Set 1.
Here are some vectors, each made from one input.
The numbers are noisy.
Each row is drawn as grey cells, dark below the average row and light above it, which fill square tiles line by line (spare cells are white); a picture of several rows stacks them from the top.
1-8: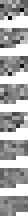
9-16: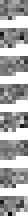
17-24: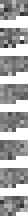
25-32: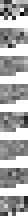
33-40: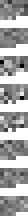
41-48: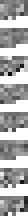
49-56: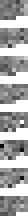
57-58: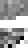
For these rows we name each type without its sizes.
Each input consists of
a point on a line.
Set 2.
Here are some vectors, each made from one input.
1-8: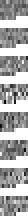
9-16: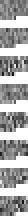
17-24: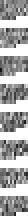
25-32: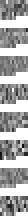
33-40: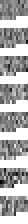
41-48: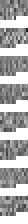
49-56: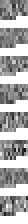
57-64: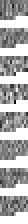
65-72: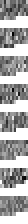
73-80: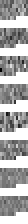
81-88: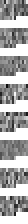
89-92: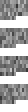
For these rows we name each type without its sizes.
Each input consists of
either a fixed value, or a node of a tree.
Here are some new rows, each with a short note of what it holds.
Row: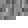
a node of a tree
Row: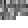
a fixed value
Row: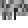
a node of a tree
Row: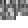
a fixed value
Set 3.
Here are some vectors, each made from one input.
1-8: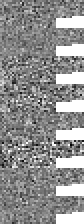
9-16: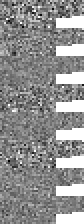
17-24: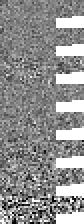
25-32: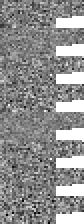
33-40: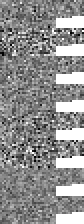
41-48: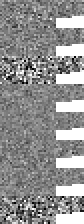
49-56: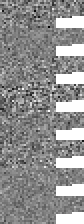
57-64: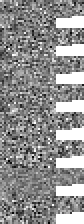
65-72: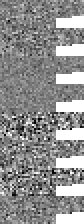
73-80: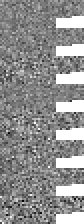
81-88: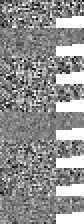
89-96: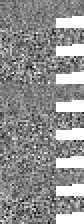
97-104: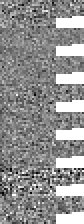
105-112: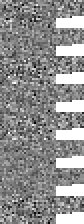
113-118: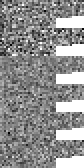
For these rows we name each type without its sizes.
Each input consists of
either a point on a circle, or a fixed value.
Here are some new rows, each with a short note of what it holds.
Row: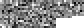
a fixed value
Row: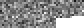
a fixed value
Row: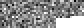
a fixed value
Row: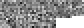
a point on a circle
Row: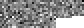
a fixed value
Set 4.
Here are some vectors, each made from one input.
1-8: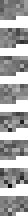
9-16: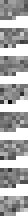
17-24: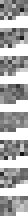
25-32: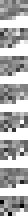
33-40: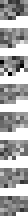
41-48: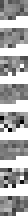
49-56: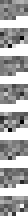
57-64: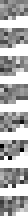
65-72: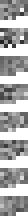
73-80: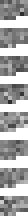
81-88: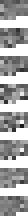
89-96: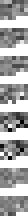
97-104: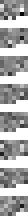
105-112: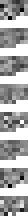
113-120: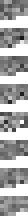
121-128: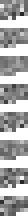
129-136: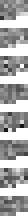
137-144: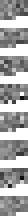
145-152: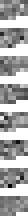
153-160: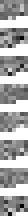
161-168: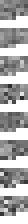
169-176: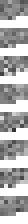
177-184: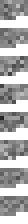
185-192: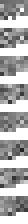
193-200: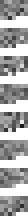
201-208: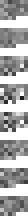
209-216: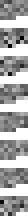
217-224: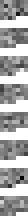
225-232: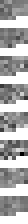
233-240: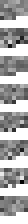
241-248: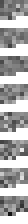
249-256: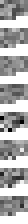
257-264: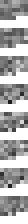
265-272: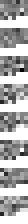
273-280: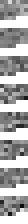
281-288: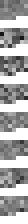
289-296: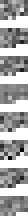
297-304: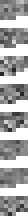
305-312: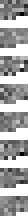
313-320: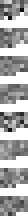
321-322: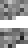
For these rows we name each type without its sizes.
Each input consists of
a point on a line.
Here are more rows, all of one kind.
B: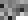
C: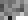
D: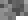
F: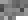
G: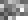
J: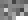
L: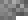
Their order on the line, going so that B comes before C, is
B, C, D, J, G, L, F.
